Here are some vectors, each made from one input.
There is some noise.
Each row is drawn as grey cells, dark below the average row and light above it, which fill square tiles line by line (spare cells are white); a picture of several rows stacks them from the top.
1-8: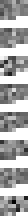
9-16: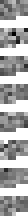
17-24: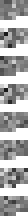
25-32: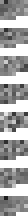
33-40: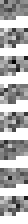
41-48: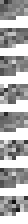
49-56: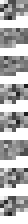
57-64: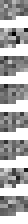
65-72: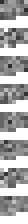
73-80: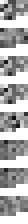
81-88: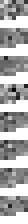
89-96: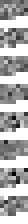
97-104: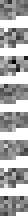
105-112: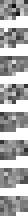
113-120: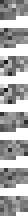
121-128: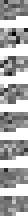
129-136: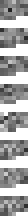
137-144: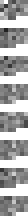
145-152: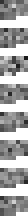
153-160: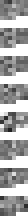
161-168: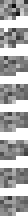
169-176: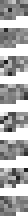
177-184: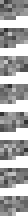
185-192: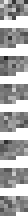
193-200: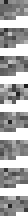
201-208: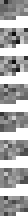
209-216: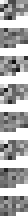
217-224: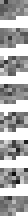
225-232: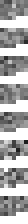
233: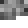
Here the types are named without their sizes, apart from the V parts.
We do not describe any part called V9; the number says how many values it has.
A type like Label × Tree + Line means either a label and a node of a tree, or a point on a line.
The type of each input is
(Bool × Bool × Bool + Unit) × V9 + Line.
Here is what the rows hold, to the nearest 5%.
About 30% of them hold a point on a line. The rest hold a value of V9, together with either a fixed value, or three true/false values.
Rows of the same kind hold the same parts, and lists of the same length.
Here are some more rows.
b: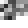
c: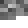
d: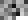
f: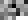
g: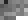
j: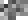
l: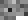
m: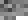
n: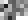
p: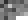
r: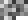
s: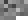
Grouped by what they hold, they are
b, d, f, j, n, r
c, p
g, l, m, s

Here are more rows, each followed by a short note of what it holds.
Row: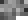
a value of V9
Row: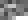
a value of V9
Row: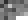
a value of V9
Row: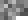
three true/false values and a value of V9
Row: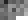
a value of V9
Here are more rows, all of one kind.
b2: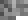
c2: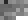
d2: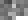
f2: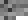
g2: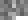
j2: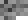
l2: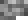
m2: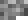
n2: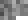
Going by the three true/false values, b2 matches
d2 and l2.
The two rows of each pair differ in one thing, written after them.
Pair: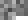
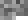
one of the three true/false values
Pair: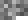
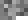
one of the three true/false values
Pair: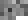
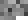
one of the three true/false values
